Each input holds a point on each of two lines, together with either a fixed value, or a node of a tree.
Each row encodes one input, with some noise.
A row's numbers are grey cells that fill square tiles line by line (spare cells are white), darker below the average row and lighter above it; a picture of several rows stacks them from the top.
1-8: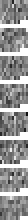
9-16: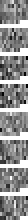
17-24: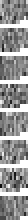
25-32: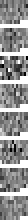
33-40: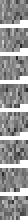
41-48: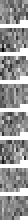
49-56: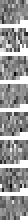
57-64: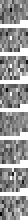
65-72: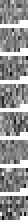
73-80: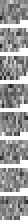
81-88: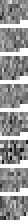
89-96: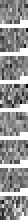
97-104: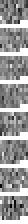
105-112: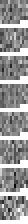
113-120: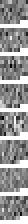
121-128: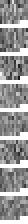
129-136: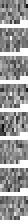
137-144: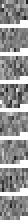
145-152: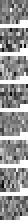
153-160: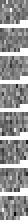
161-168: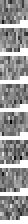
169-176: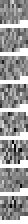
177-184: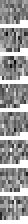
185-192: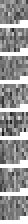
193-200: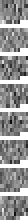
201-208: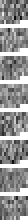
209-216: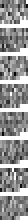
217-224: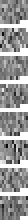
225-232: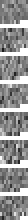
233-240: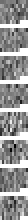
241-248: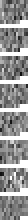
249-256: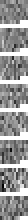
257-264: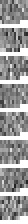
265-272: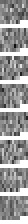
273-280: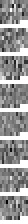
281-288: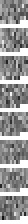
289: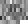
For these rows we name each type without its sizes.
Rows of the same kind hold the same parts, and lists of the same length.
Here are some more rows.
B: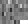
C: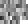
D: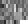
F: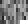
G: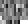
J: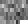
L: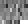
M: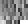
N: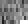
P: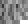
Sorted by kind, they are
B, C, D, F, J, N, P
G, L, M

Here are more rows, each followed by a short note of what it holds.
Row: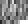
a point on each of two lines and a node of a tree
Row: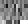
a point on each of two lines
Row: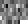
a point on each of two lines
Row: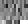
a point on each of two lines
